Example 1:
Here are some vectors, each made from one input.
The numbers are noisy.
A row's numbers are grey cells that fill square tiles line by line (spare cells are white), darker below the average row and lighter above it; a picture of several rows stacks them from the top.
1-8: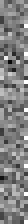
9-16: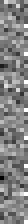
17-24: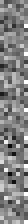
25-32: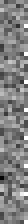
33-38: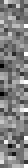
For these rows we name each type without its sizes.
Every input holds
either a label, or a point on a line.
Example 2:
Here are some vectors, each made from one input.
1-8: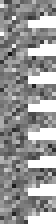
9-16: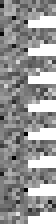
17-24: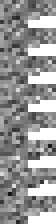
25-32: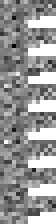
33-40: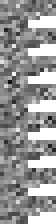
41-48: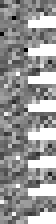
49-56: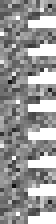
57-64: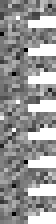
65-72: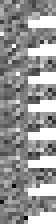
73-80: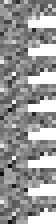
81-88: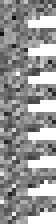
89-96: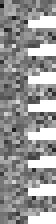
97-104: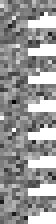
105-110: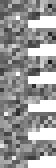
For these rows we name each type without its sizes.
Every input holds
either a point on a circle, or a point on a line.
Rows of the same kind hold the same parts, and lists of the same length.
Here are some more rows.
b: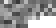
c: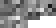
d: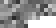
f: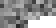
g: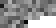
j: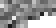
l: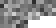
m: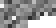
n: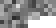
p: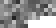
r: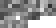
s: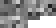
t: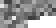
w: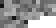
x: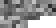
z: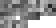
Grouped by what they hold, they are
b, d, f, g, l, n, p, w
c, j, m, r, s, t, x, z

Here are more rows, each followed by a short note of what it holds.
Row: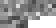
a point on a circle
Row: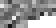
a point on a line
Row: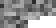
a point on a circle
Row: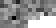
a point on a circle
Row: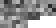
a point on a line
